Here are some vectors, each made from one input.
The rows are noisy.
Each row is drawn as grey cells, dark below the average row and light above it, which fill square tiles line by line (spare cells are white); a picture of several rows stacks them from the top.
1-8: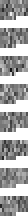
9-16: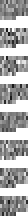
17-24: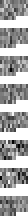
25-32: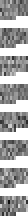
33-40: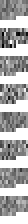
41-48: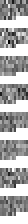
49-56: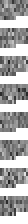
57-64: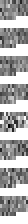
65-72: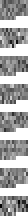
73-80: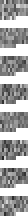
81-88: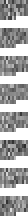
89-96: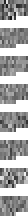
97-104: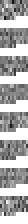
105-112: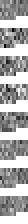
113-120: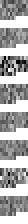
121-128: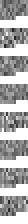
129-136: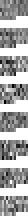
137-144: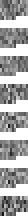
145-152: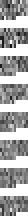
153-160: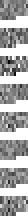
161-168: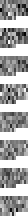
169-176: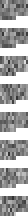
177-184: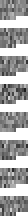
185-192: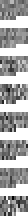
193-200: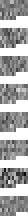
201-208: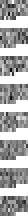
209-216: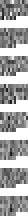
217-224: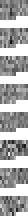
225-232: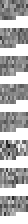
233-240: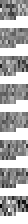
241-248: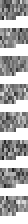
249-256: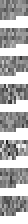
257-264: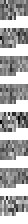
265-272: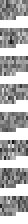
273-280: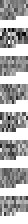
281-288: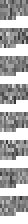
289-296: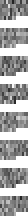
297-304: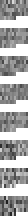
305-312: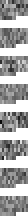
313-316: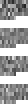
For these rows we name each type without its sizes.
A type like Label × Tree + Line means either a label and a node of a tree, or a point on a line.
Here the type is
Label.
